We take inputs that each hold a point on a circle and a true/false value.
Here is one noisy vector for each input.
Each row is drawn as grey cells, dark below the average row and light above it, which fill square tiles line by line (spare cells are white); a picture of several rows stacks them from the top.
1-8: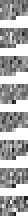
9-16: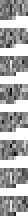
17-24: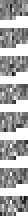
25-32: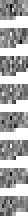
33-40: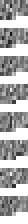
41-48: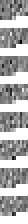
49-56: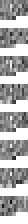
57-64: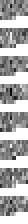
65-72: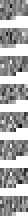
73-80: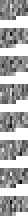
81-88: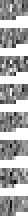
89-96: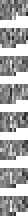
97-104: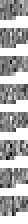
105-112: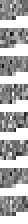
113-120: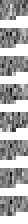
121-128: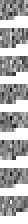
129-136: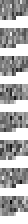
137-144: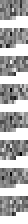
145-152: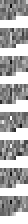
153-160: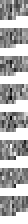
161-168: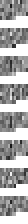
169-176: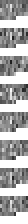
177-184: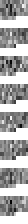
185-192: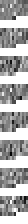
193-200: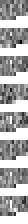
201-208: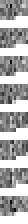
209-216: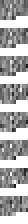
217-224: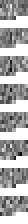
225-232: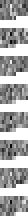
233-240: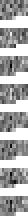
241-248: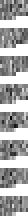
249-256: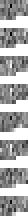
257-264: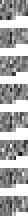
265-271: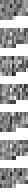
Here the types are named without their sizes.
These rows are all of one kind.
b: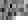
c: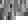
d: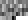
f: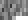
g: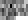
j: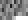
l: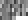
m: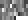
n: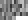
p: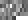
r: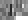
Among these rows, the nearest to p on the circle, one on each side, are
d and r.
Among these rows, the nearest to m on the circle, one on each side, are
l and r.
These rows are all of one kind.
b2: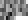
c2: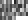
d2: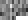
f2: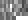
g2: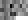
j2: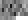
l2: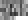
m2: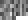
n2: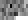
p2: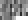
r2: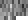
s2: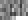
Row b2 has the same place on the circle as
d2 and f2.
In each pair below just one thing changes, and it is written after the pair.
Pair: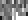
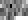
the place on the circle
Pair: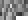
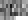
the true/false value
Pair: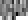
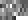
the place on the circle
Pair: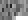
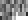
the place on the circle
